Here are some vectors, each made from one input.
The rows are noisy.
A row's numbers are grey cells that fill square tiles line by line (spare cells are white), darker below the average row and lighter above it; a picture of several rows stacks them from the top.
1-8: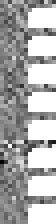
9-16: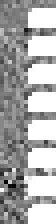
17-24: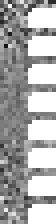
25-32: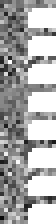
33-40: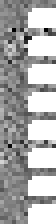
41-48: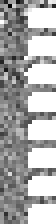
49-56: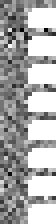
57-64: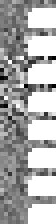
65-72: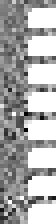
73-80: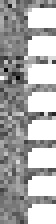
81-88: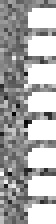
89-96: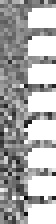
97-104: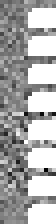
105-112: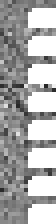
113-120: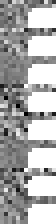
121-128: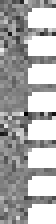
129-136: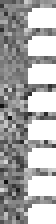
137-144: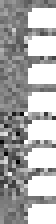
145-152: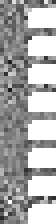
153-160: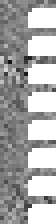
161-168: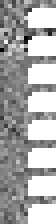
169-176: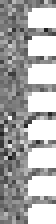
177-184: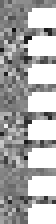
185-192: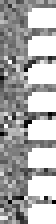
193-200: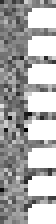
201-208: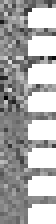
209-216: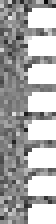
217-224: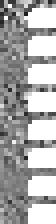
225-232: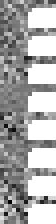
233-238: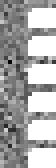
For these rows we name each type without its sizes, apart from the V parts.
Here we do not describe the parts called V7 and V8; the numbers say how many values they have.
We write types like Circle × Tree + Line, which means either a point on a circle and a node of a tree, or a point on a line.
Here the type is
Bool × Bool × Bool × Bool × Bool × Circle × V7 × V8.
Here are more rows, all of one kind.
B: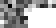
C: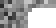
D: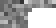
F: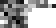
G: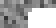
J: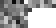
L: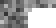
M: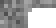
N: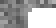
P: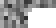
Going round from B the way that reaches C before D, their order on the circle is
B, F, J, M, N, L, G, P, C, D.
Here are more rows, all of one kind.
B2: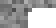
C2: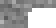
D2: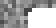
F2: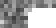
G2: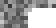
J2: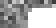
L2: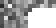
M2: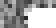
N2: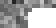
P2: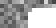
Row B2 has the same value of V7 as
G2 and M2.
